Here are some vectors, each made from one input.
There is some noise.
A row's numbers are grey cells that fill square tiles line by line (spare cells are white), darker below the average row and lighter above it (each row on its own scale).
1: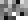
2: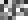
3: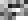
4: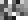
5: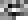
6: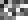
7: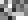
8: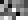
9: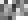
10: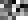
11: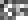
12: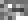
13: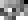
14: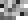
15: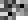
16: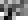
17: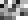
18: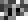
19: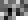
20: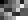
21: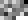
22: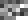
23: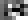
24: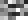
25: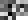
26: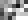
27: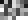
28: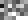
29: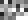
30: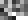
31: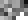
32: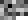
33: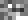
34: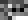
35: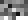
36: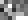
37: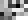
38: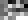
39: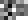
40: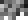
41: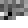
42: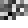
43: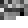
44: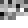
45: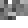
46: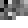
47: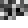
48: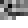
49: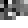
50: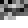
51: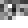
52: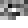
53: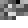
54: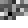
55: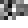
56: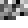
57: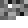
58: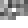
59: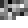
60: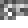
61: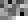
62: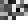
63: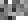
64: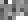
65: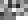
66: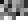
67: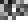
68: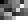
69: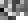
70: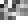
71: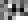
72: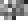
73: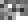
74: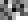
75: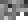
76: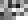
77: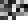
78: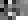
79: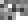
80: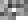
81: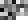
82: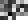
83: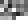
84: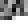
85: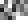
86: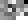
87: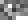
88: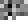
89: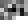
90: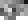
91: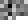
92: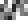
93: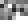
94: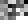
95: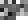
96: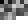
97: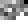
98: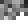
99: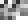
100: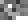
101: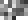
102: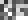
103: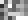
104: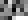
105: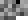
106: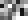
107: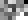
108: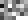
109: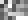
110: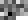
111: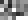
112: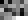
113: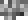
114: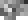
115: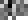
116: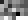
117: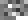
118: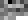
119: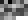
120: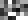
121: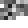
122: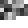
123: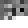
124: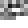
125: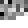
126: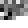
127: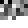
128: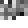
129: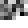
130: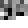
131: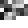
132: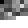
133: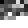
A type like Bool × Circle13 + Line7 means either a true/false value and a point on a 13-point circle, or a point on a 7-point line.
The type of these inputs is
Bool × Bool × Bool × Bool + Line8 + Line11.
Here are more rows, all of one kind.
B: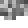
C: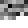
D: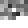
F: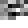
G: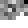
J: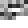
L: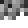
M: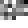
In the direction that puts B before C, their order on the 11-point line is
B, M, G, L, C, F, D, J.
